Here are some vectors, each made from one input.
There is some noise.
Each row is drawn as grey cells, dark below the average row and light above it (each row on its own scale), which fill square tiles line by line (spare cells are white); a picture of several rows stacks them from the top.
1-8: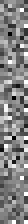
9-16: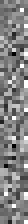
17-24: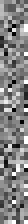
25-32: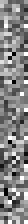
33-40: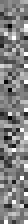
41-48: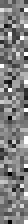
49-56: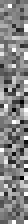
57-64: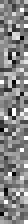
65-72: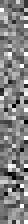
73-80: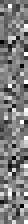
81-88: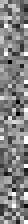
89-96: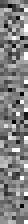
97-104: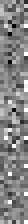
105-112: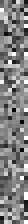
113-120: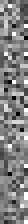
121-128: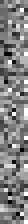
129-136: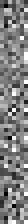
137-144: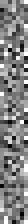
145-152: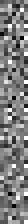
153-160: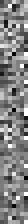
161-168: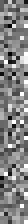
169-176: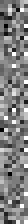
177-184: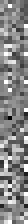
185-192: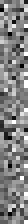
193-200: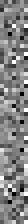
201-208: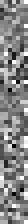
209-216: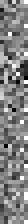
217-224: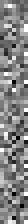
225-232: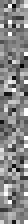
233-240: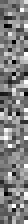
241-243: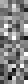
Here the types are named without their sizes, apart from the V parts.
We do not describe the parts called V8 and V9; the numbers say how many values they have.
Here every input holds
a value of V9, together with either a label, a true/false value and a value of V8, or a point on a line.
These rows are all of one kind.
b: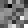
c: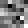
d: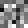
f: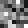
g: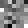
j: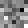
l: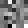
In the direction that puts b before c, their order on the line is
d, l, f, b, c, j, g.
